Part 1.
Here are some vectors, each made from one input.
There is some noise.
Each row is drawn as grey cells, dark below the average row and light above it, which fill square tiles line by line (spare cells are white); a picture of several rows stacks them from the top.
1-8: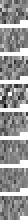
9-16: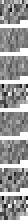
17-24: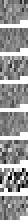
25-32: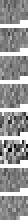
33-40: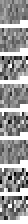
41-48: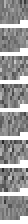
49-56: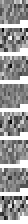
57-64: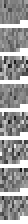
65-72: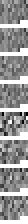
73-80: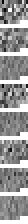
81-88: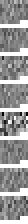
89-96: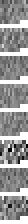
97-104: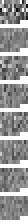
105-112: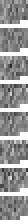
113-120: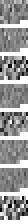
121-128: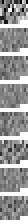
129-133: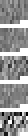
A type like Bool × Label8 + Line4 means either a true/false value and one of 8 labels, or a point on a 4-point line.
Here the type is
List2(Line13).
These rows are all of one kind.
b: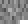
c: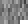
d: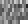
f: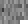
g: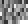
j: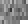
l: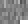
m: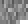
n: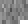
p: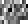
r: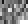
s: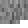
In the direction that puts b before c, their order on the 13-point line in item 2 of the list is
r, n, l, p, g, b, j, m, c, f, d, s.
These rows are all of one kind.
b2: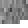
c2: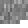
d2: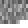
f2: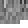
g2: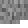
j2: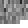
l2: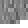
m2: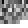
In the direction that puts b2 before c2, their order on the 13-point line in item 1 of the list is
b2, d2, l2, g2, m2, f2, j2, c2.
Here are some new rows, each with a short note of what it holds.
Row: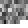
the empty list
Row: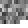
the empty list
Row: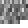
a list of two items
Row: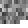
the empty list
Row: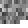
the empty list
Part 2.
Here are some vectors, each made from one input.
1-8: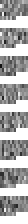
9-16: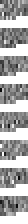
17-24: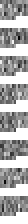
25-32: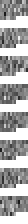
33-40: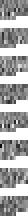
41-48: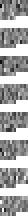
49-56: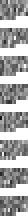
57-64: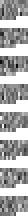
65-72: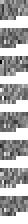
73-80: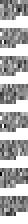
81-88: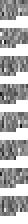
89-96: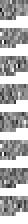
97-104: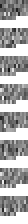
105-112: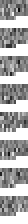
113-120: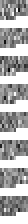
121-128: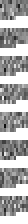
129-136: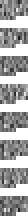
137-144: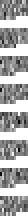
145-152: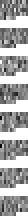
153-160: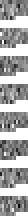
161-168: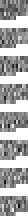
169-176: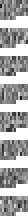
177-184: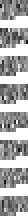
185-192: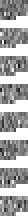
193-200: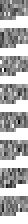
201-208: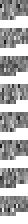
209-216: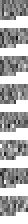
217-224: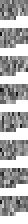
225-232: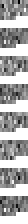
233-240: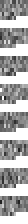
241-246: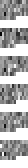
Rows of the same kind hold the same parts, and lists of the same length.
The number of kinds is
3.
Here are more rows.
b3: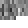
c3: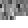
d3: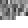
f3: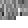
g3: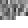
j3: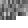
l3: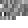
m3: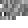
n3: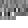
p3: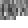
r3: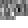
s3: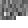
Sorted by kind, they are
b3, f3, j3, p3, s3
c3, l3, m3, n3, r3
d3, g3

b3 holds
a point on a 10-point line and a point on a 16-point line.
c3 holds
three true/false values.
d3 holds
a fixed value.
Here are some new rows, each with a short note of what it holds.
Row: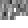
three true/false values
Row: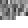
a fixed value
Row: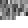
a fixed value
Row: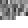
a fixed value
